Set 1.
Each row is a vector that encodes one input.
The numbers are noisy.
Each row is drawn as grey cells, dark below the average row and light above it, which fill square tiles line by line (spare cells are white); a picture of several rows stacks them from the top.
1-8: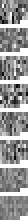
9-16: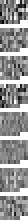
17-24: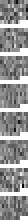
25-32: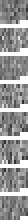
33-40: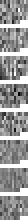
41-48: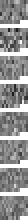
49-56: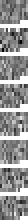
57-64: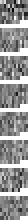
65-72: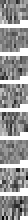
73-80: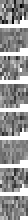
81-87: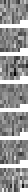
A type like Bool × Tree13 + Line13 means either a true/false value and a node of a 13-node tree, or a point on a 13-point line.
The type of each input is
Line5 × (Line5 + Line6).
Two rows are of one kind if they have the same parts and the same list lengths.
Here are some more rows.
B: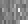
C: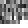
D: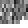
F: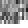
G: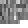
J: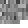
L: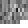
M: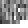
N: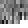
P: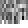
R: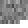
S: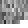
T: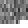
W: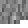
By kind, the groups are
B, D, F, G, J, M, N, P, R, S, T
C, L, W

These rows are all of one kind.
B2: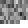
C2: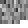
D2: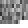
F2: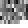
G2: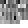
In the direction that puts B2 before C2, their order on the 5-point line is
D2, B2, C2, F2, G2.
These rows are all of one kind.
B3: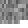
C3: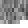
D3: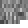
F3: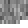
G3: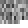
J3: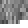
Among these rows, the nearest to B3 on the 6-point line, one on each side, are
D3 and F3.
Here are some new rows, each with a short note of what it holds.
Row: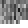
a point on a 5-point line and a point on a 6-point line
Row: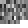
a point on each of two 5-point lines
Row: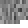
a point on each of two 5-point lines
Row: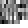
a point on a 5-point line and a point on a 6-point line
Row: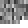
a point on a 5-point line and a point on a 6-point line
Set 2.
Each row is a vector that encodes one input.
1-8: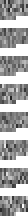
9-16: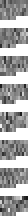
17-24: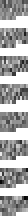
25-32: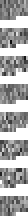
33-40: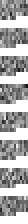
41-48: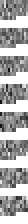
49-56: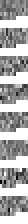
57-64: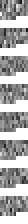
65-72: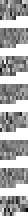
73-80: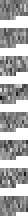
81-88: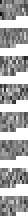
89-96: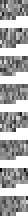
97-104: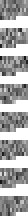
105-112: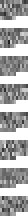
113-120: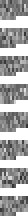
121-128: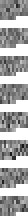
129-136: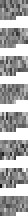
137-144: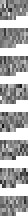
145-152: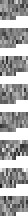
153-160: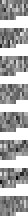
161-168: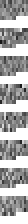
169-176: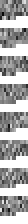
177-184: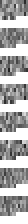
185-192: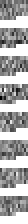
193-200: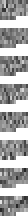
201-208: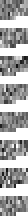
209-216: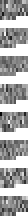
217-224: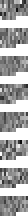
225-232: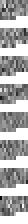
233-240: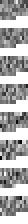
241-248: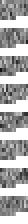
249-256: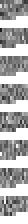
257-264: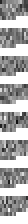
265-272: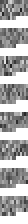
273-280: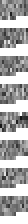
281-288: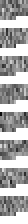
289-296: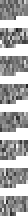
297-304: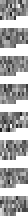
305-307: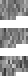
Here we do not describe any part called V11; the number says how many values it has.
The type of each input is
Bool × Bool × Bool × Bool + Circle9 × V11.
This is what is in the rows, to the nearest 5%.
About 40% of them hold a point on a 9-point circle and a value of V11. The rest hold four true/false values.
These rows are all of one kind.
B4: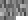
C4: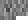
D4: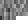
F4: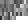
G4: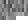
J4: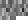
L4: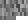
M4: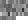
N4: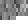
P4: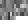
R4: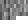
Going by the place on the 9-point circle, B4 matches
D4, G4, L4 and M4.
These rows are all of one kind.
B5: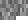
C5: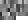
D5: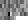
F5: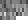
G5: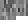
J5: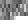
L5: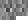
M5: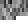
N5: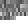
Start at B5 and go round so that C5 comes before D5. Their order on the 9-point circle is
B5, C5, G5, M5, D5, N5, L5, J5, F5.
